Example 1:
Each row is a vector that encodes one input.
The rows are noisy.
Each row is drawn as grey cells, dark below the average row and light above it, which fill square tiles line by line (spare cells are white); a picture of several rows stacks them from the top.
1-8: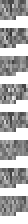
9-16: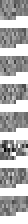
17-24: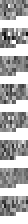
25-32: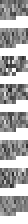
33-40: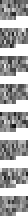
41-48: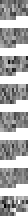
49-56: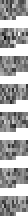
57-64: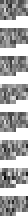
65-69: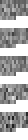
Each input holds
a point on a 10-point line.
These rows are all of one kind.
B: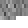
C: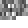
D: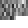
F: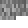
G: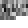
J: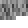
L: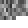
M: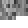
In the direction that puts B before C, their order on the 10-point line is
D, G, J, M, B, F, C, L.
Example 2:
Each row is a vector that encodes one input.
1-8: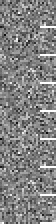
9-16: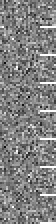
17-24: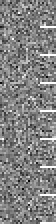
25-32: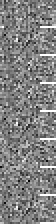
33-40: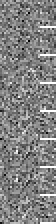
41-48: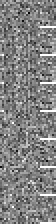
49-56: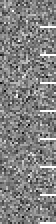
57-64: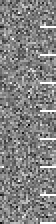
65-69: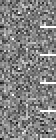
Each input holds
a point on an 8-point circle.
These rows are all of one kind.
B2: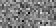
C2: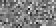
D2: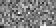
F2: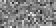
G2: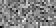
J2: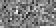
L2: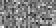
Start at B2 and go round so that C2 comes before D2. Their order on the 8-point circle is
B2, J2, L2, C2, D2, G2, F2.
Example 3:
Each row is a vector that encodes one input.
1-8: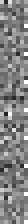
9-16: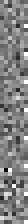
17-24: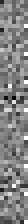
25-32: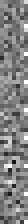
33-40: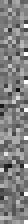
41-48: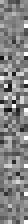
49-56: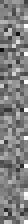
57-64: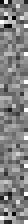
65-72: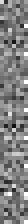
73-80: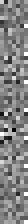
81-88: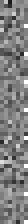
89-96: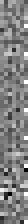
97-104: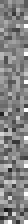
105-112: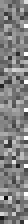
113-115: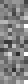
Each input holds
a point on a 14-point circle.
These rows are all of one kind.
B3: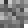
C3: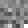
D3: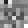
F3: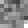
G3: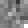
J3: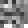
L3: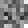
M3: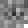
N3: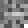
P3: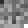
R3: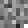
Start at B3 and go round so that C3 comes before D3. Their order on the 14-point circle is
B3, N3, F3, G3, L3, R3, C3, J3, P3, M3, D3.
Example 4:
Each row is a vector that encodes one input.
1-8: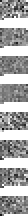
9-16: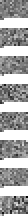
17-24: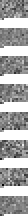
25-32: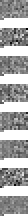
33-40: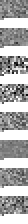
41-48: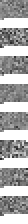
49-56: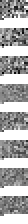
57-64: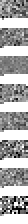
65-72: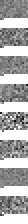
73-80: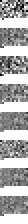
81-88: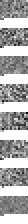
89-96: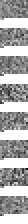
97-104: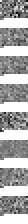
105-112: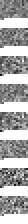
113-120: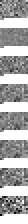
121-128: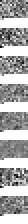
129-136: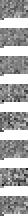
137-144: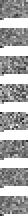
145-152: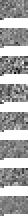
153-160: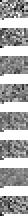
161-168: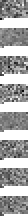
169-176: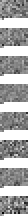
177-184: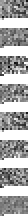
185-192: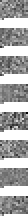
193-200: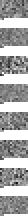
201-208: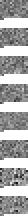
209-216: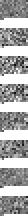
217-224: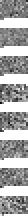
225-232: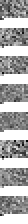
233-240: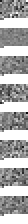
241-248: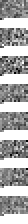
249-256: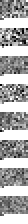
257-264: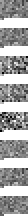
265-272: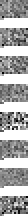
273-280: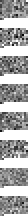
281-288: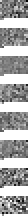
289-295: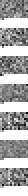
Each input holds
a point on a 5-point line.
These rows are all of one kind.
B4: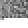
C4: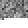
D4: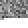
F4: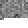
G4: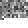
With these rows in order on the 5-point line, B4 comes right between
D4 and G4.
